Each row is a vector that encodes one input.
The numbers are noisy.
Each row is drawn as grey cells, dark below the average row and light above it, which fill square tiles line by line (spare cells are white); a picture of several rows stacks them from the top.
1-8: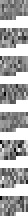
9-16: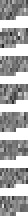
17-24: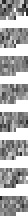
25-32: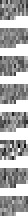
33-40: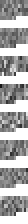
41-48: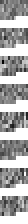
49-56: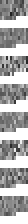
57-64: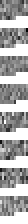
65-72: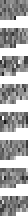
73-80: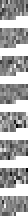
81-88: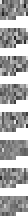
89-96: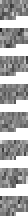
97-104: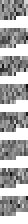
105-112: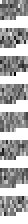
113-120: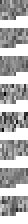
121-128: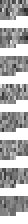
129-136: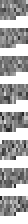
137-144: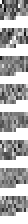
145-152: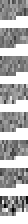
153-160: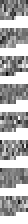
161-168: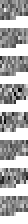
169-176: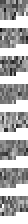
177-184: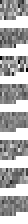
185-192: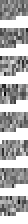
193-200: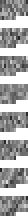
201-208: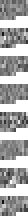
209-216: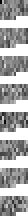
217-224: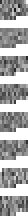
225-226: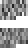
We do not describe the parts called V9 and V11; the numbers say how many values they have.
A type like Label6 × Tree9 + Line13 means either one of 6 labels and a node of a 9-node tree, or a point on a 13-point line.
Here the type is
(Bool × Bool × Bool × Bool + V11) × Line7 + V9.
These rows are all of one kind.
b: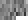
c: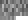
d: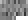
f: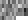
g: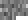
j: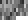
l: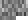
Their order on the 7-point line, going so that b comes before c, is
b, f, g, j, c, d, l.
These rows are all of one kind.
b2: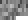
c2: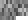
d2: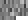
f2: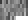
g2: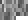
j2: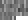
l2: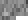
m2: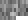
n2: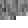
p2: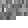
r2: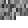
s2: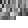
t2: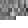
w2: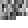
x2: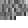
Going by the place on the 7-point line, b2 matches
c2, g2, m2 and t2.
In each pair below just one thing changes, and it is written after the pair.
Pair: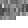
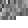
the place on the 7-point line
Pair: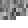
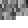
one of the four true/false values
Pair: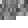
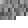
the place on the 7-point line
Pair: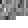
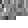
one of the four true/false values
